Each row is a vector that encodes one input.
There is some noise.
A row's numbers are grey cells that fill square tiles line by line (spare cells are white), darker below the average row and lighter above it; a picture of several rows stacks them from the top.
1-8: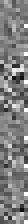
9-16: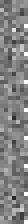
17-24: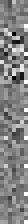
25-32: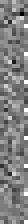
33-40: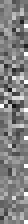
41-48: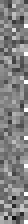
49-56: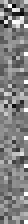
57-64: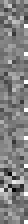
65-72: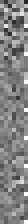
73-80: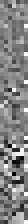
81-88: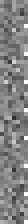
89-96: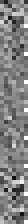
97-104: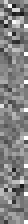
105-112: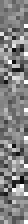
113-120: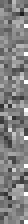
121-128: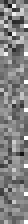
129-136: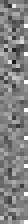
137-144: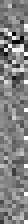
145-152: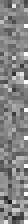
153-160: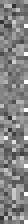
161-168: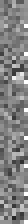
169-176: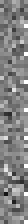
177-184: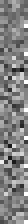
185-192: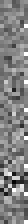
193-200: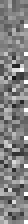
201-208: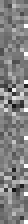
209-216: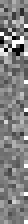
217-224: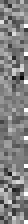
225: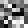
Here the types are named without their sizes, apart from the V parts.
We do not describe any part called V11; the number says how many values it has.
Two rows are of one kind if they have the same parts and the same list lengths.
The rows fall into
2 kinds.
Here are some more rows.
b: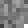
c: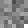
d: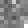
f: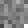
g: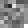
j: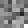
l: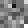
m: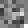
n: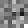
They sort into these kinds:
b, d, f, g, j, n
c, l, m

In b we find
a value of V11.
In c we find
a point on a line and a true/false value.
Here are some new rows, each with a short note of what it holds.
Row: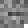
a point on a line and a true/false value
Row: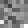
a value of V11
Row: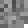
a point on a line and a true/false value
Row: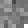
a point on a line and a true/false value
